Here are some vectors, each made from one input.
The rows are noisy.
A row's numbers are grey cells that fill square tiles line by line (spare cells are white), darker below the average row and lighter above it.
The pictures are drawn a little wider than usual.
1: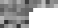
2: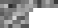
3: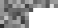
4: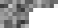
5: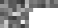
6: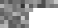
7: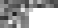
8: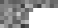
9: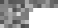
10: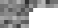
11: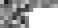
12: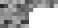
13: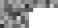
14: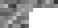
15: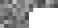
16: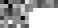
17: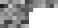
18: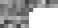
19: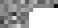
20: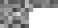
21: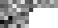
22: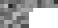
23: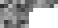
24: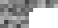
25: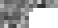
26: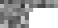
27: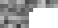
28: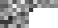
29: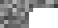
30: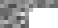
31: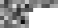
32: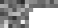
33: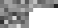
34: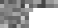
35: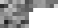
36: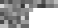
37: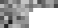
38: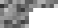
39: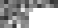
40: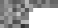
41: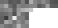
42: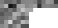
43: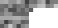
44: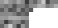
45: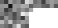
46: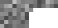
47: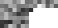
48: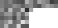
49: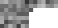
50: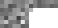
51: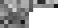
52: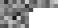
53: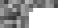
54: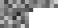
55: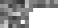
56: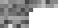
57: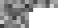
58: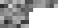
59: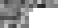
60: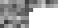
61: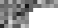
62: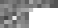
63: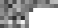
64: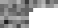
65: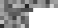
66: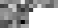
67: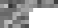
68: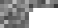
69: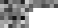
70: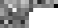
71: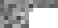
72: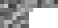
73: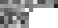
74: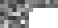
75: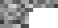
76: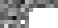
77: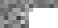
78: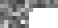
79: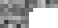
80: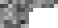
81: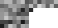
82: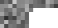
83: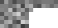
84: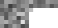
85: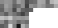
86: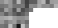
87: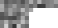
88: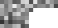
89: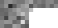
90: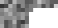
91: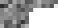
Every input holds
a point on a 5-point line, together with either one of 7 labels, or a point on a 5-point line.
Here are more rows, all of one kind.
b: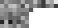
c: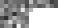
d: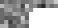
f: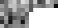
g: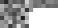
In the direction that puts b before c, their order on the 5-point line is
f, b, d, c, g.
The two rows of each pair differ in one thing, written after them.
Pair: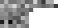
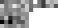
the place on the 5-point line
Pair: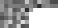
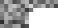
the place on the 5-point line
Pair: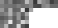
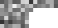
the place on the 5-point line
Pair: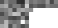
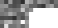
the place on the 5-point line
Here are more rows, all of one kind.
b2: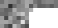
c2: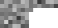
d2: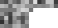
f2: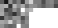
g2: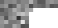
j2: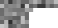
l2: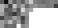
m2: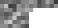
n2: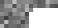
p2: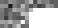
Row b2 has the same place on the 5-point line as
g2, j2, m2 and n2.
